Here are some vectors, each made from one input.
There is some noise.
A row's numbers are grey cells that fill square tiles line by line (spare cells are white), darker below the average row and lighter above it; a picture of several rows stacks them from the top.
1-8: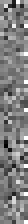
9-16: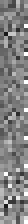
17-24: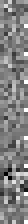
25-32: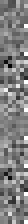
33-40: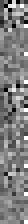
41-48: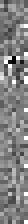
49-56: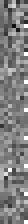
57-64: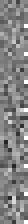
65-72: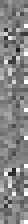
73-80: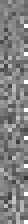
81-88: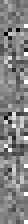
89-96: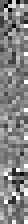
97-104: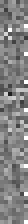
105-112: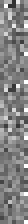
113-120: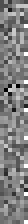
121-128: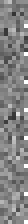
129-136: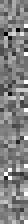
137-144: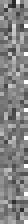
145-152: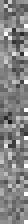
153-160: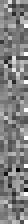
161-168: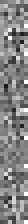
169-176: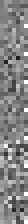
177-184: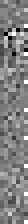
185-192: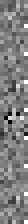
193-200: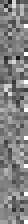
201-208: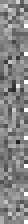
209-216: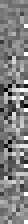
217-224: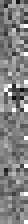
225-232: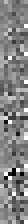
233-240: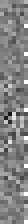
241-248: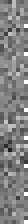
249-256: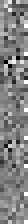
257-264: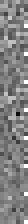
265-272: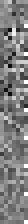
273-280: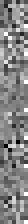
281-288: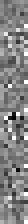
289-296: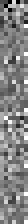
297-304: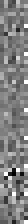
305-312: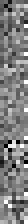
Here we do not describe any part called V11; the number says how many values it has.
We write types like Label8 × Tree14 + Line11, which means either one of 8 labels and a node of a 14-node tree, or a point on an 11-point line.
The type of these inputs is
Bool × Line7 + Line8 + Line9 × (Line9 + V11) × V11.
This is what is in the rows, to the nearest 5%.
About 20% of them hold a point on a 7-point line and a true/false value. About 15% of them hold a point on an 8-point line. The rest hold a point on a 9-point line and a value of V11, together with either a point on a 9-point line, or a value of V11.
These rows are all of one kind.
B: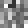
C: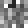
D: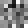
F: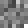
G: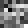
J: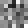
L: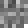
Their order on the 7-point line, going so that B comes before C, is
G, B, J, D, C, L, F.
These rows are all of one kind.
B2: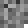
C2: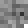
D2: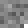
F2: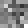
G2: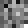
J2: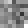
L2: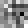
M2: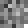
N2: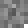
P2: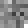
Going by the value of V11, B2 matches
C2, J2, L2 and P2.
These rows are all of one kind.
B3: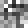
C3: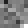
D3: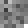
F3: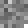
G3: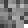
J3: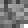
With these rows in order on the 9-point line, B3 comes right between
C3 and G3.
